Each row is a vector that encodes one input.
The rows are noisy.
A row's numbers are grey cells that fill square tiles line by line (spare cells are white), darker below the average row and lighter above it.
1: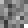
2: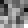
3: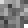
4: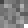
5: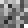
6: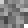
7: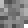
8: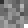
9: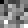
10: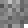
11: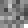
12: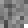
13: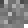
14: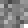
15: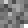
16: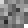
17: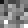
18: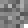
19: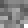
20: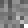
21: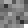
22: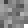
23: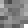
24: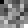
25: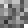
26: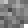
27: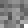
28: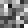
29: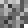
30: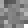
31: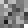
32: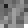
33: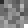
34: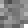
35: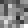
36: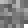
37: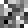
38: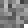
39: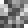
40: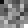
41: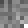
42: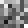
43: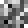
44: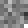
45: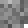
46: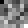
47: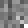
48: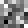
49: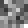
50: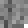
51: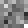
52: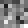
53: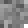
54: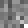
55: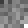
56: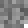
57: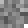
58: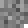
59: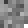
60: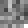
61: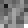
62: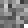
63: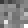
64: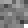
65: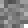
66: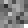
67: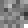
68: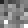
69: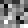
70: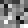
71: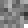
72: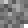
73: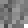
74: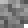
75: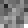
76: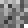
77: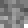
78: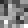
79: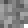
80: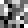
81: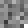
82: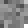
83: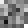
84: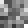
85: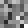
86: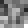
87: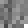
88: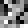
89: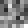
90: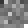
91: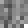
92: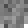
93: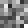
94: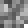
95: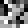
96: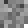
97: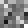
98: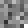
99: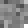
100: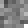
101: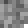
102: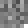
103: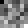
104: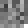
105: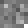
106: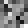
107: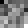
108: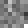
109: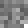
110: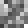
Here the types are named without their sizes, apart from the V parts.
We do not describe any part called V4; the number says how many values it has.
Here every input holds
a value of V4, together with either a point on a circle and a true/false value, or a fixed value.
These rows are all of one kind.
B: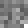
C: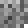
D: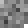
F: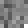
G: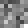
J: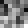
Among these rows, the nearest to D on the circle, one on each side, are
G and J.
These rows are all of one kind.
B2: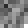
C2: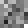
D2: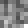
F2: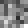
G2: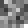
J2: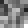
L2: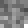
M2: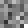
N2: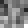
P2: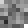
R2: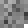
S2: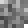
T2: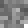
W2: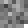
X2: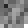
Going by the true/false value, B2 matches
P2, S2, W2 and X2.
